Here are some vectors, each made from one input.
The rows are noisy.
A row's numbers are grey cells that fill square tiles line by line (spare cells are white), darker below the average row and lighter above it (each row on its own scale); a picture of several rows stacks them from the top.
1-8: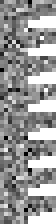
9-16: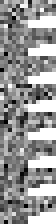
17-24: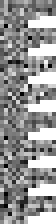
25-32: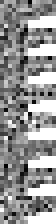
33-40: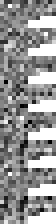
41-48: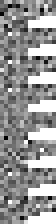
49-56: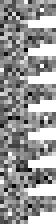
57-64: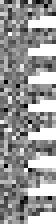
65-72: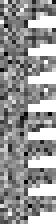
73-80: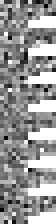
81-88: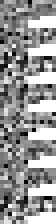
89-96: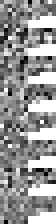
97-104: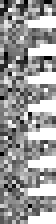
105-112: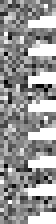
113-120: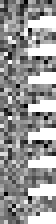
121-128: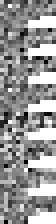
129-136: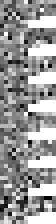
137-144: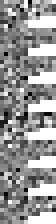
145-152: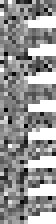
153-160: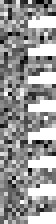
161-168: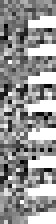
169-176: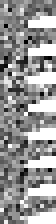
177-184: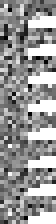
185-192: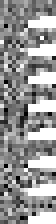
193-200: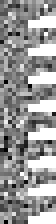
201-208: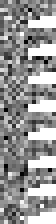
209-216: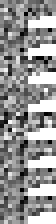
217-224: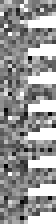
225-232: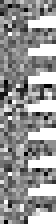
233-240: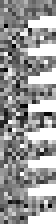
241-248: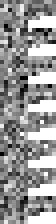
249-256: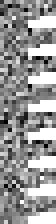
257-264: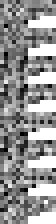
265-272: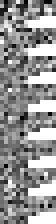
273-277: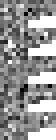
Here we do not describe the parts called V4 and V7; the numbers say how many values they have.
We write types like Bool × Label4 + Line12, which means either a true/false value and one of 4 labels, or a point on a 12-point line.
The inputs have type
List2(Line11) + V4 × V7.
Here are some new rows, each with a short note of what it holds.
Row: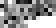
the empty list
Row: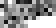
the empty list
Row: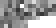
a value of V4 and a value of V7
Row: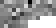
a value of V4 and a value of V7
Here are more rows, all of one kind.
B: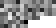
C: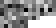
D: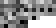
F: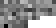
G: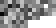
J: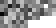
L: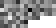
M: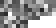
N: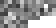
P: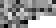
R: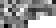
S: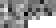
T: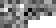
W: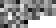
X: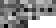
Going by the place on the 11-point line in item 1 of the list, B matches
F, L, P and W.
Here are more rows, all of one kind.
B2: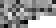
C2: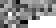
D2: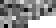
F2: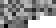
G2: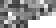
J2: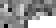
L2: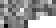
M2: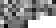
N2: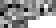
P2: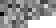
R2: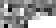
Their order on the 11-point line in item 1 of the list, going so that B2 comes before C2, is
R2, J2, L2, M2, F2, B2, C2, G2, D2, N2, P2.
